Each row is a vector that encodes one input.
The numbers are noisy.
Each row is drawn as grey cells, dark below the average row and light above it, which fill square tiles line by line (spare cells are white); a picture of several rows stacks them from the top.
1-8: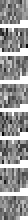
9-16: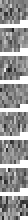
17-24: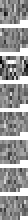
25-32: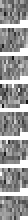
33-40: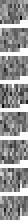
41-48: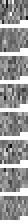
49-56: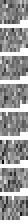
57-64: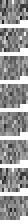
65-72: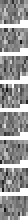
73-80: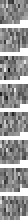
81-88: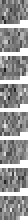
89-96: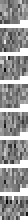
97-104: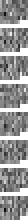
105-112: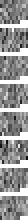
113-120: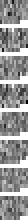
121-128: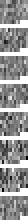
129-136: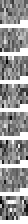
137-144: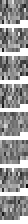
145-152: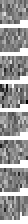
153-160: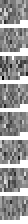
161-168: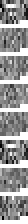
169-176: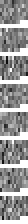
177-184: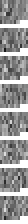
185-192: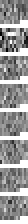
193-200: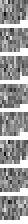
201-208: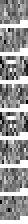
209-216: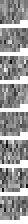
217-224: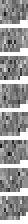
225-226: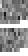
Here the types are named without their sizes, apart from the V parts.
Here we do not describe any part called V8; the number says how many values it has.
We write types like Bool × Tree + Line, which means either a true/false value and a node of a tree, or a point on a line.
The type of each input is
List(Bool × V8).
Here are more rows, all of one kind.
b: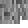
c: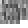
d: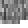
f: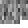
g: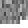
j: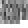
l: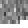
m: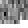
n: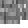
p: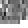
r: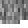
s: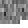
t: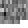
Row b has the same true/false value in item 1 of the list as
f and m.
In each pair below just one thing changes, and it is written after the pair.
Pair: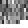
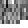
the true/false value in item 1 of the list
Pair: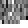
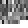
the true/false value in item 1 of the list
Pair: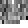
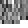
the true/false value in item 1 of the list
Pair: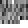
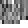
the value of V8 in item 1 of the list
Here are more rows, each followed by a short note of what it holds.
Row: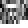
the empty list
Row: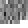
a list of two items
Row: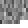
a list of three items
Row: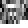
the empty list
